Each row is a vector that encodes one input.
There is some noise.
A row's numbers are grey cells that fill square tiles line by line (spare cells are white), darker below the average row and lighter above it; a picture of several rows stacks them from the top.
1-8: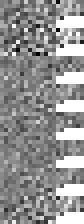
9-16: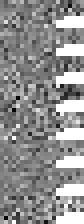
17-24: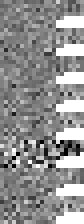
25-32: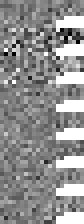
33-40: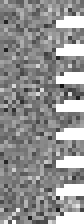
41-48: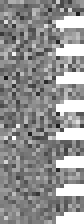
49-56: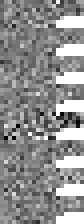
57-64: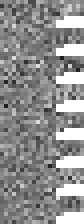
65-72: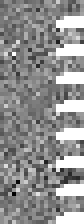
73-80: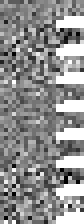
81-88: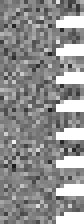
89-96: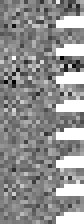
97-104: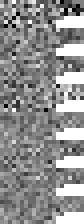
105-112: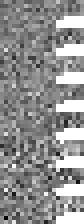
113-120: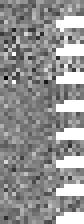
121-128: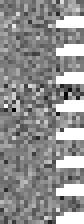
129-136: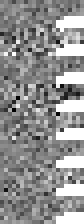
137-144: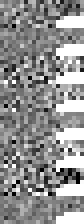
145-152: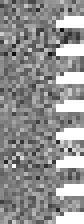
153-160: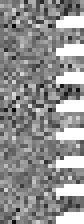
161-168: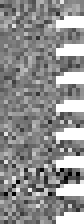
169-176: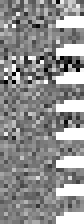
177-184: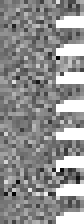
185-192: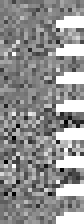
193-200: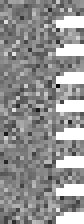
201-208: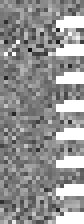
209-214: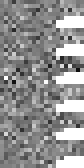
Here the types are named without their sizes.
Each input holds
a point on a line and a true/false value.
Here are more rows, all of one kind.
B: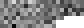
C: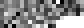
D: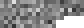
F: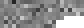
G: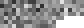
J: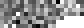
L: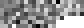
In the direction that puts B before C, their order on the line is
B, D, L, J, F, G, C.
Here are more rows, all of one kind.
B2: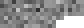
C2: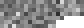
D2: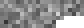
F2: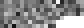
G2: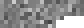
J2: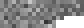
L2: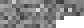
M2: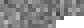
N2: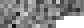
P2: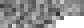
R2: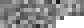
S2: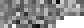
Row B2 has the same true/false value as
D2, F2 and N2.
